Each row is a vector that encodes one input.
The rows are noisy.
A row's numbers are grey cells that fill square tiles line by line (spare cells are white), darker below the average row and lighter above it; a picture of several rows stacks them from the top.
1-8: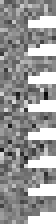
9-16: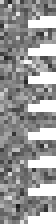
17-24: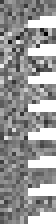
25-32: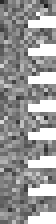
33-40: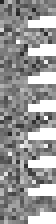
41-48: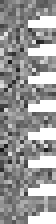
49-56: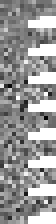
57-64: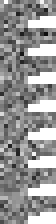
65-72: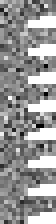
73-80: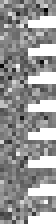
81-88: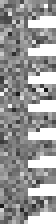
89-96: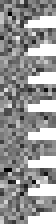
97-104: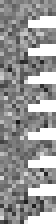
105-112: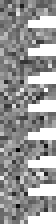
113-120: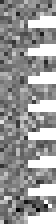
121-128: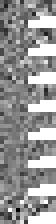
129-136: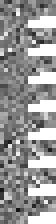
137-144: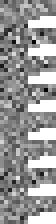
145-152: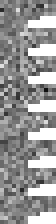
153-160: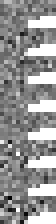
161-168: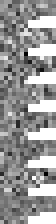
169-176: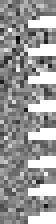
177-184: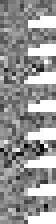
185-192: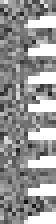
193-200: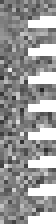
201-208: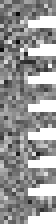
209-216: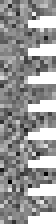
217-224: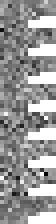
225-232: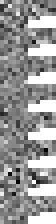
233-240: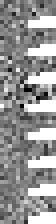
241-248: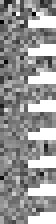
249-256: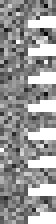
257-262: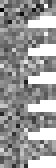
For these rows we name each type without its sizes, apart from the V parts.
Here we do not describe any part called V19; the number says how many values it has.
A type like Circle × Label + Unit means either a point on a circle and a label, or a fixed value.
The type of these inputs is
Bool × Bool × Bool + Line + V19.
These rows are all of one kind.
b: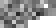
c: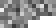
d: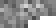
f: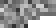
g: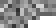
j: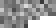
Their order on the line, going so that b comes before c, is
d, f, b, g, j, c.
